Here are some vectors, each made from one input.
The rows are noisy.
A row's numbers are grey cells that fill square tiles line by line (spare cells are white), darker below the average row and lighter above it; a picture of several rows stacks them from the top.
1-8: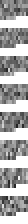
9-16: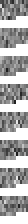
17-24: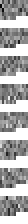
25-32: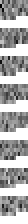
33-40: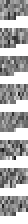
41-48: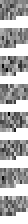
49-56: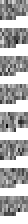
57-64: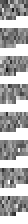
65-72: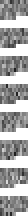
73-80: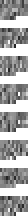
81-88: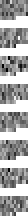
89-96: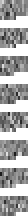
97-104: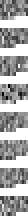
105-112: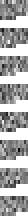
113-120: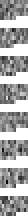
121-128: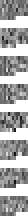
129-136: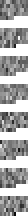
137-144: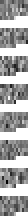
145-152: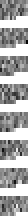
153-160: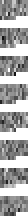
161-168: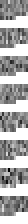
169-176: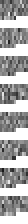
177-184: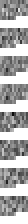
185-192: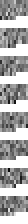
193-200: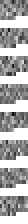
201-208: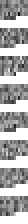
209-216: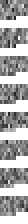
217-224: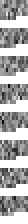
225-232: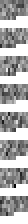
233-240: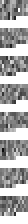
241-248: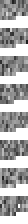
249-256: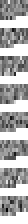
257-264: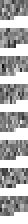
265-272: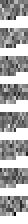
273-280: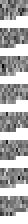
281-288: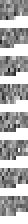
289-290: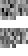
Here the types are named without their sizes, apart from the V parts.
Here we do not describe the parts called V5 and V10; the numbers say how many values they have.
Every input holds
a value of V10, together with either a point on a line and a value of V5, or three true/false values.
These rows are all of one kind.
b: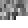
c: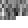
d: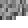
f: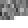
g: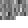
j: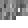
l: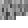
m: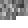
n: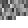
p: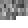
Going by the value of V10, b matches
j, m and p.
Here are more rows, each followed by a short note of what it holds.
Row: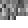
three true/false values and a value of V10
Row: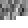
a point on a line, a value of V5 and a value of V10
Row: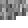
three true/false values and a value of V10
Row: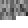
a point on a line, a value of V5 and a value of V10
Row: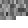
a point on a line, a value of V5 and a value of V10
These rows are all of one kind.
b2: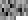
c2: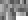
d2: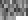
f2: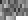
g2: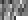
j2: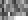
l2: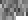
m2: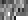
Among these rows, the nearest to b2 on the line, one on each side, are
f2 and l2.
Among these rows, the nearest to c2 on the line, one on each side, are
g2 and m2.
